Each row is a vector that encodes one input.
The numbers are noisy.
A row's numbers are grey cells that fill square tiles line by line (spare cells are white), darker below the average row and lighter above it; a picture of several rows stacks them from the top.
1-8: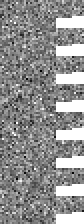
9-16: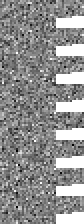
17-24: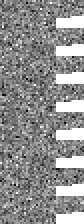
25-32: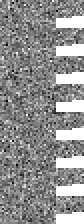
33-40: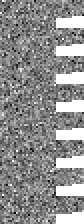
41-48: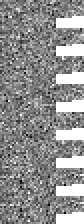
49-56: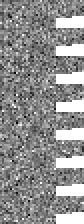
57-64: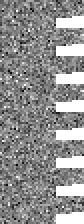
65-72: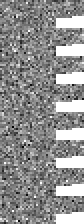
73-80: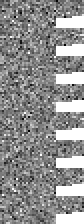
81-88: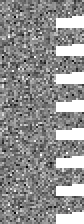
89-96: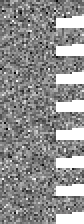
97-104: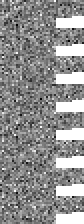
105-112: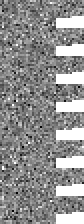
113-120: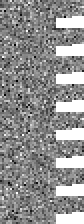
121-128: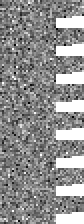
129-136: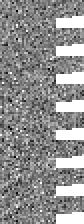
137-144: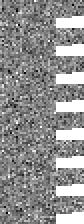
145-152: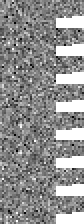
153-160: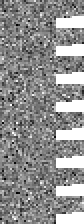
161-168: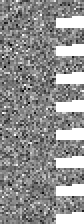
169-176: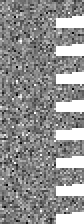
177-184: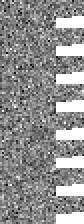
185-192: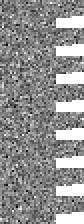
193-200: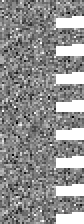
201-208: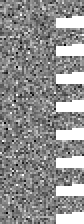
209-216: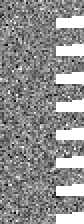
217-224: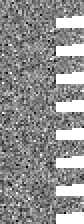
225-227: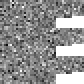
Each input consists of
one of 7 labels, together with either a point on a 10-point line, or a point on a 12-point line.
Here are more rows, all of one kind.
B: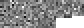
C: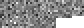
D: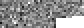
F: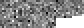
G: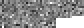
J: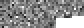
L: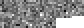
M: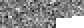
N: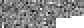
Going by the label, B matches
C and J.
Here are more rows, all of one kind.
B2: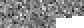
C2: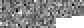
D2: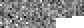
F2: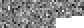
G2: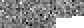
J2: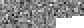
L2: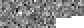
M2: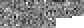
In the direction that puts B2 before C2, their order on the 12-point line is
F2, J2, B2, G2, L2, M2, C2, D2.
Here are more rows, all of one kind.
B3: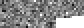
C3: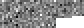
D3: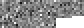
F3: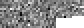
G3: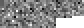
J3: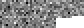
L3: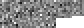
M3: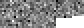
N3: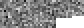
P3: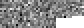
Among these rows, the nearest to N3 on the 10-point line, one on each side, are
G3 and M3.
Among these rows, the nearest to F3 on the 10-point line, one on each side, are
B3 and P3.
